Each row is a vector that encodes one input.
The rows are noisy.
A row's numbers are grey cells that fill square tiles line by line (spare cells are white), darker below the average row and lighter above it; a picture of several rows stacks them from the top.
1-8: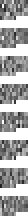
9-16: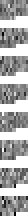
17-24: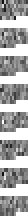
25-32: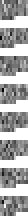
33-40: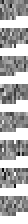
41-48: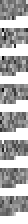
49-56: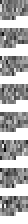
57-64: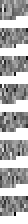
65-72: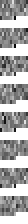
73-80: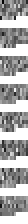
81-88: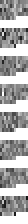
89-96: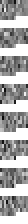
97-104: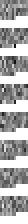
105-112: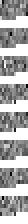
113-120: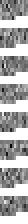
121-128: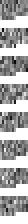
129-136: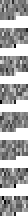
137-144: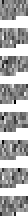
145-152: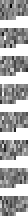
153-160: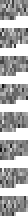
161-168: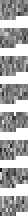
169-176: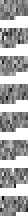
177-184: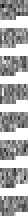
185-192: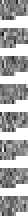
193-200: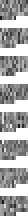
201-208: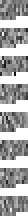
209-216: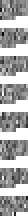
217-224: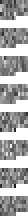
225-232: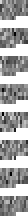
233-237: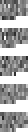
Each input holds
a point on a 9-point circle and three true/false values, together with either a point on a 20-point circle, or a fixed value.
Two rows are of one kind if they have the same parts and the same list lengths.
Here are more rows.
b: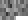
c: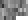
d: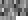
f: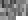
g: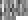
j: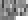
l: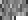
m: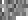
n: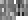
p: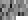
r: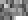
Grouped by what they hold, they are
b, c, d, f, g, j, m, n, p, r
l

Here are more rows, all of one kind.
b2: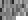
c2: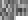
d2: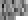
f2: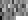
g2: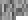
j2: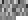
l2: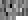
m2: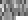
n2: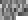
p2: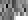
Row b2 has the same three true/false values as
d2, g2, j2 and l2.
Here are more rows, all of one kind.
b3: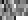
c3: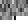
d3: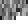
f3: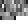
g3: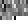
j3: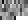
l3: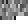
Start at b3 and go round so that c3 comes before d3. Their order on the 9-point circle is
b3, g3, c3, l3, d3, j3, f3.
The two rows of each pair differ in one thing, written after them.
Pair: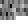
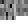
one of the three true/false values
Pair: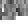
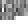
the place on the 9-point circle
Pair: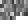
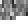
one of the three true/false values
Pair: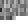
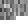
one of the three true/false values
